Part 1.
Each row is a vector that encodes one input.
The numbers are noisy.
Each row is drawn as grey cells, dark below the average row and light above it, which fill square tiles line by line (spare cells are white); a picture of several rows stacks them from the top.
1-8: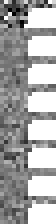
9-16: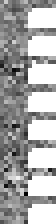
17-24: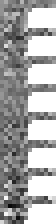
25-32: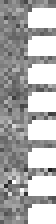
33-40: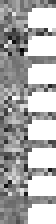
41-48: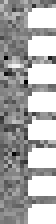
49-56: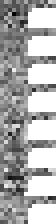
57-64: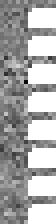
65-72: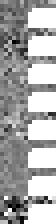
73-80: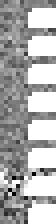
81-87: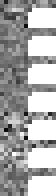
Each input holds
either a node of a 9-node tree, or a node of an 11-node tree.
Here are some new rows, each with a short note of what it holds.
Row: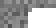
a node of an 11-node tree
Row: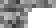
a node of a 9-node tree
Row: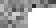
a node of an 11-node tree
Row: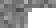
a node of an 11-node tree
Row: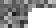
a node of an 11-node tree
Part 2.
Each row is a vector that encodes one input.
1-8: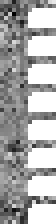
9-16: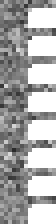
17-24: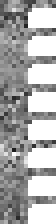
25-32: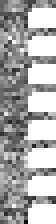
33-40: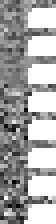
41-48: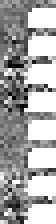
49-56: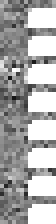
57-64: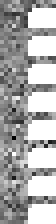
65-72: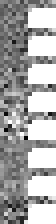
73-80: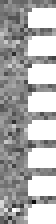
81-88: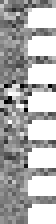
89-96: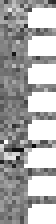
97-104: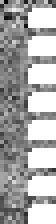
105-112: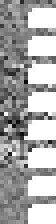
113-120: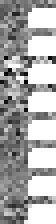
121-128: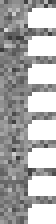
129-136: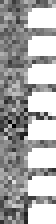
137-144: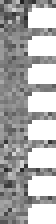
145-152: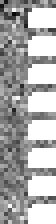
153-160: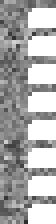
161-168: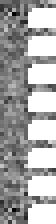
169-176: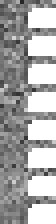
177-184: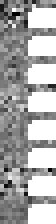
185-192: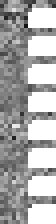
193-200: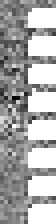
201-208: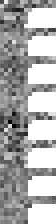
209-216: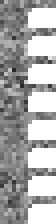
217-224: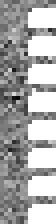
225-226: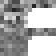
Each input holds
either a point on a 19-point circle, or a fixed value, or a node of a 20-node tree.
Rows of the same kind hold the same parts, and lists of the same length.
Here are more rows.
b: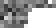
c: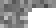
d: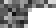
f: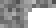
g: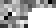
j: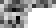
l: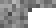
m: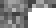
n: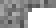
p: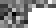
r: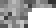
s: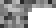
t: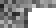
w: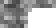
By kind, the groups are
b, p
c, f, j, t, w
d, g, l, m, n, r, s

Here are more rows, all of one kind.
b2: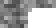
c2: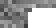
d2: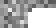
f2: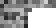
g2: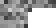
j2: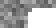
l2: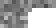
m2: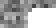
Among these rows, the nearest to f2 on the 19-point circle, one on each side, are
c2 and l2.
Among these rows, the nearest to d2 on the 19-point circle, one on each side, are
b2 and j2.
